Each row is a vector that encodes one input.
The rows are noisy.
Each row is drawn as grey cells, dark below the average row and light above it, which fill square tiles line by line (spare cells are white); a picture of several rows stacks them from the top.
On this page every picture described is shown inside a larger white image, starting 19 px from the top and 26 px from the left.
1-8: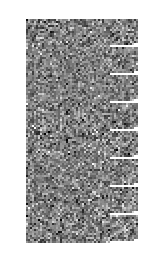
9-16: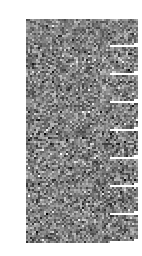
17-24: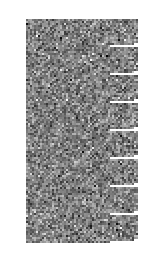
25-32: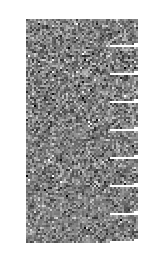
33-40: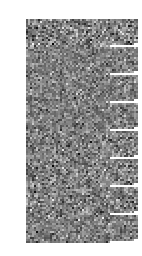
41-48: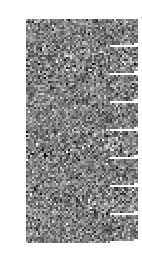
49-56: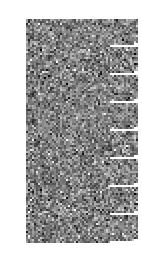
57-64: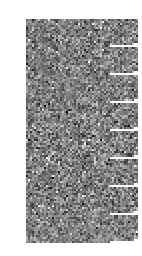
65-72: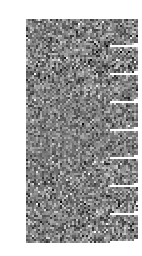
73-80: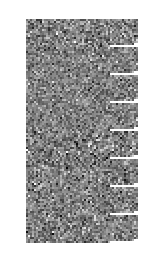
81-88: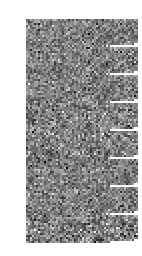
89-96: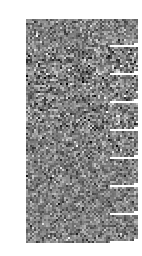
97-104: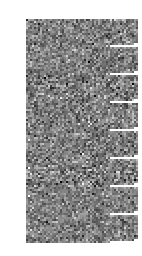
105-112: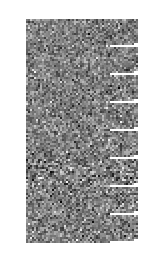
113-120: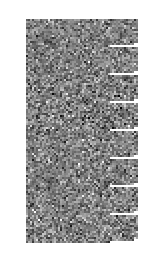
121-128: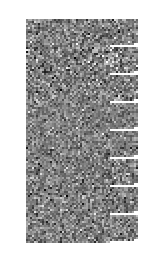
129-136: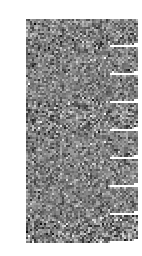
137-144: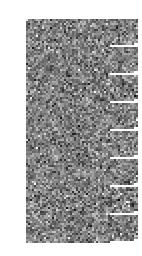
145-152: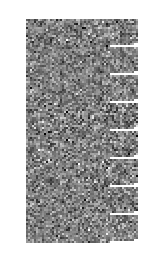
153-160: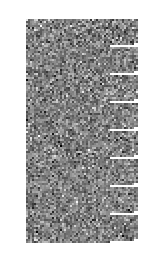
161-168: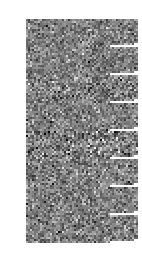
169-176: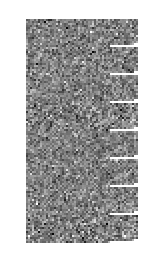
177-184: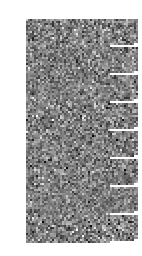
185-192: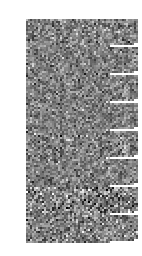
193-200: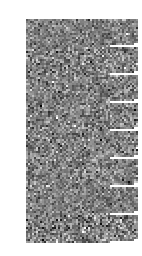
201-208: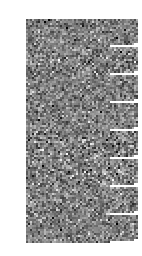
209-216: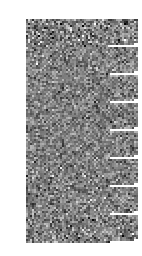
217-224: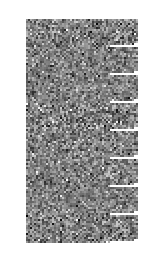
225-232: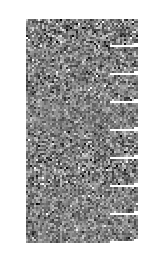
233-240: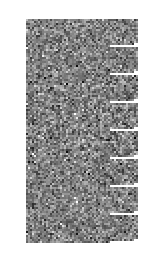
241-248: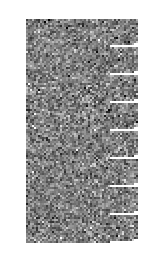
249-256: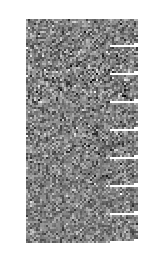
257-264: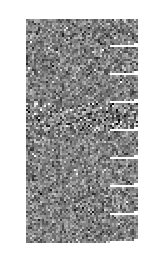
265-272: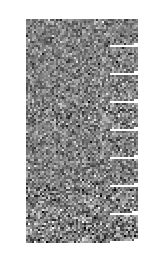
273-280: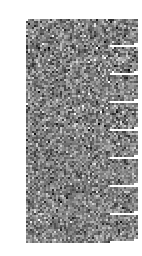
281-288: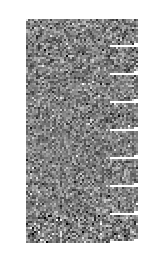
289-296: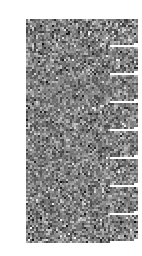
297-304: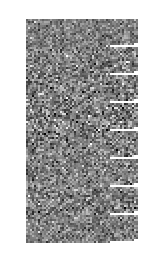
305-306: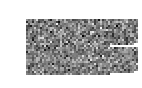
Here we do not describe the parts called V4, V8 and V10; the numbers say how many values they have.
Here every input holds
either a value of V4, a value of V8 and a value of V10, or a list of up to three points on a 7-point line.
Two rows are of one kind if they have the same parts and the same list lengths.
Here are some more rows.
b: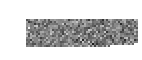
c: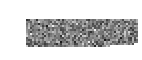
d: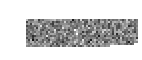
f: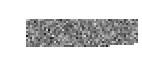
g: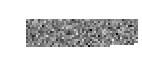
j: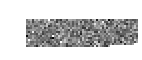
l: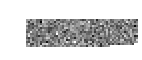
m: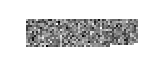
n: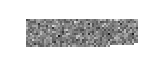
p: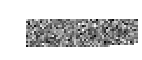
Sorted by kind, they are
b, c, n
d, g, m
f, j
l
p

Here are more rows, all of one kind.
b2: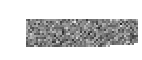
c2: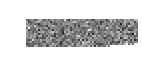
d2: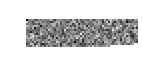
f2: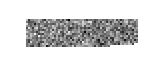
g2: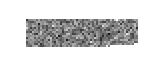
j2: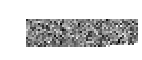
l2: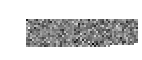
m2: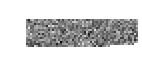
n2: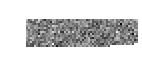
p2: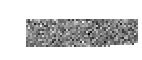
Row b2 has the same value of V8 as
d2, m2 and p2.
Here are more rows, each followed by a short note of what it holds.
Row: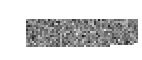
a list of one item
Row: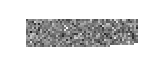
a value of V4, a value of V8 and a value of V10
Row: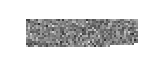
a value of V4, a value of V8 and a value of V10
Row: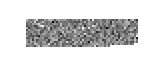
a list of two items
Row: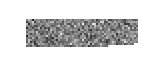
a list of one item
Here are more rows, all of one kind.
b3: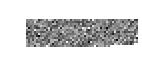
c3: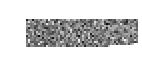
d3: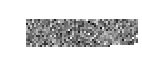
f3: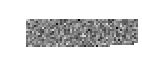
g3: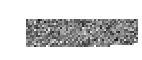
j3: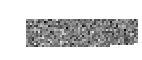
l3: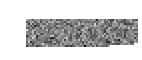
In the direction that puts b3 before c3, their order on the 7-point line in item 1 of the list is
j3, g3, b3, d3, f3, l3, c3.
